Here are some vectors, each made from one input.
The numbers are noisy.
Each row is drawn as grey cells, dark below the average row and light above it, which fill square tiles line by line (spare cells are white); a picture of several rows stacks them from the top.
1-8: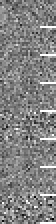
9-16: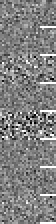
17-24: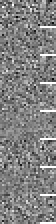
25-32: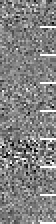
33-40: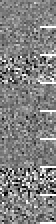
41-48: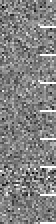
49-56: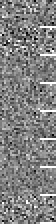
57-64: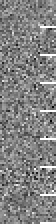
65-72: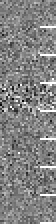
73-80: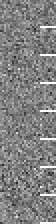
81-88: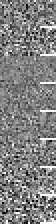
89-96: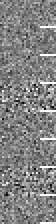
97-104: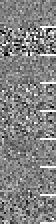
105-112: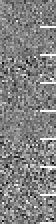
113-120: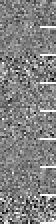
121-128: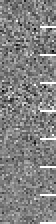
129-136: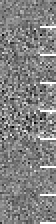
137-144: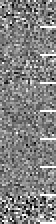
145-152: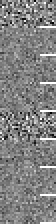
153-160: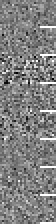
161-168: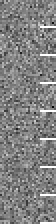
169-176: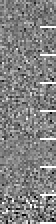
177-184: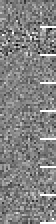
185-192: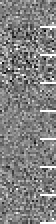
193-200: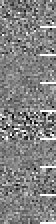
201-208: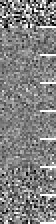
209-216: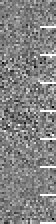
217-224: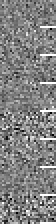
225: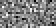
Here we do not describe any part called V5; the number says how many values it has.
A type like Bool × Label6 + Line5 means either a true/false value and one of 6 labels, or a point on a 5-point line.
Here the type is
Line10 + Line20 + V5.
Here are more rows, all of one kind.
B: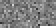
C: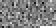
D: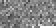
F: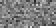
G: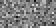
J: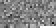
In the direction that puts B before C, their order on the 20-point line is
B, G, F, C, J, D.
